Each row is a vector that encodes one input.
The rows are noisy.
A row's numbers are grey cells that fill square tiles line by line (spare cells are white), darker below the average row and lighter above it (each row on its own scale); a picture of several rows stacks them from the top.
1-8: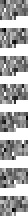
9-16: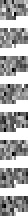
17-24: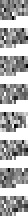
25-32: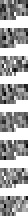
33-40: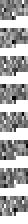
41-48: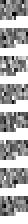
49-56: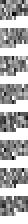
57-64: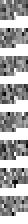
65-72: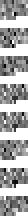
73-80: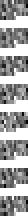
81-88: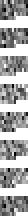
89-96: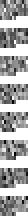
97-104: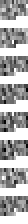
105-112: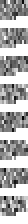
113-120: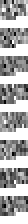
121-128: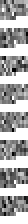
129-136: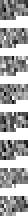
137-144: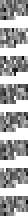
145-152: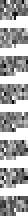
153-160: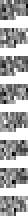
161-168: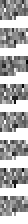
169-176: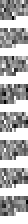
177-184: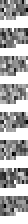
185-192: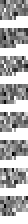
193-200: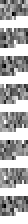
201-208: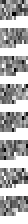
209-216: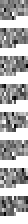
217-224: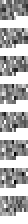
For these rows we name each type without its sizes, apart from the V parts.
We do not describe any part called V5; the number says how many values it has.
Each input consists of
a true/false value, together with either a point on a circle and a point on a line, or a list of values of V5.
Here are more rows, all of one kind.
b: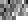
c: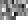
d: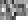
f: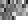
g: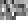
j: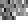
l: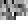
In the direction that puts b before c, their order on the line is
b, l, j, g, d, c, f.
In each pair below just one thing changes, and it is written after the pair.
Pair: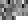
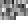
the true/false value
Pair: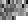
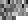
the place on the line
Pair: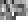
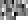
the place on the circle
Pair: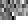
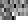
the place on the line
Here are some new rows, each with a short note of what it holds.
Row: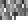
a true/false value, together with a list of two items
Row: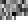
a true/false value, together with a list of one item
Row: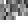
a true/false value, together with the empty list
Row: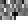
a true/false value, together with a list of three items
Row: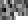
a true/false value, together with a list of one item
